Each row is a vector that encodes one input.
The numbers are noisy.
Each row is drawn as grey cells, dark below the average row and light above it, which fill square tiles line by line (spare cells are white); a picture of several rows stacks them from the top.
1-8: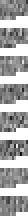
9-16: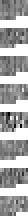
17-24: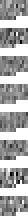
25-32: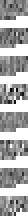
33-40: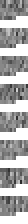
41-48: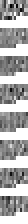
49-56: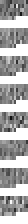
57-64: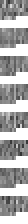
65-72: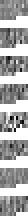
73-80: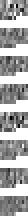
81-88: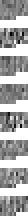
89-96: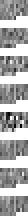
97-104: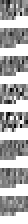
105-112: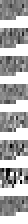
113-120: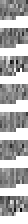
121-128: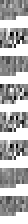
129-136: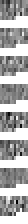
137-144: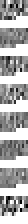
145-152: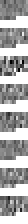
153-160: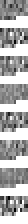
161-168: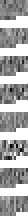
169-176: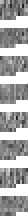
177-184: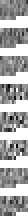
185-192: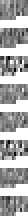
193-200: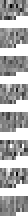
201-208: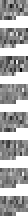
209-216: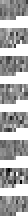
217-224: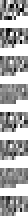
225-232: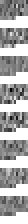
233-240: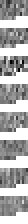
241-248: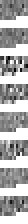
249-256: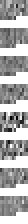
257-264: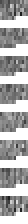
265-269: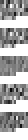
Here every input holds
a point on a 7-point line and a true/false value.
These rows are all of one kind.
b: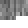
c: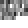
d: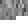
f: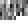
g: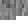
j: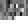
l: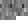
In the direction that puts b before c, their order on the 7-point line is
d, b, c, g, l, j, f.
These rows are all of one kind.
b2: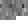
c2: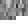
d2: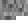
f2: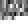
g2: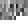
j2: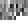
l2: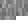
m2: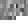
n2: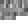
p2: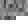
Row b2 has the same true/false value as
d2 and p2.
